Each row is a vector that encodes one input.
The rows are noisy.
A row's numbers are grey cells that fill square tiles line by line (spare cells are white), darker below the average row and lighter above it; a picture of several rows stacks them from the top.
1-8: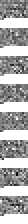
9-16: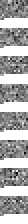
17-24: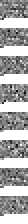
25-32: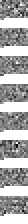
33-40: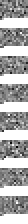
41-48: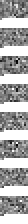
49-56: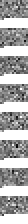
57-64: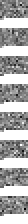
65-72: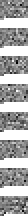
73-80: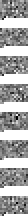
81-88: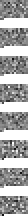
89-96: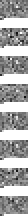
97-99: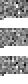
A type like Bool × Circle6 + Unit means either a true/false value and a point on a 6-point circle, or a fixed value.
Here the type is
Bool × (Label4 + Line7).
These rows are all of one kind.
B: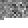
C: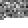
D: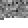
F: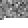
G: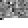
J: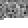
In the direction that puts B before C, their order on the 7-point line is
D, F, B, G, J, C.
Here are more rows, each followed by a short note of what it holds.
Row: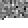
one of 4 labels and a true/false value
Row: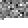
one of 4 labels and a true/false value
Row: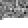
a point on a 7-point line and a true/false value
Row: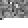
a point on a 7-point line and a true/false value
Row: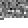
one of 4 labels and a true/false value
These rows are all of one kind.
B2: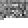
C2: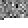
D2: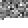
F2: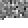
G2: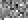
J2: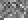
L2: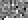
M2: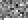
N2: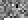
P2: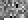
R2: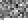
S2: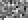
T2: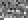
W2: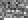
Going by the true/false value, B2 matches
J2, T2 and W2.
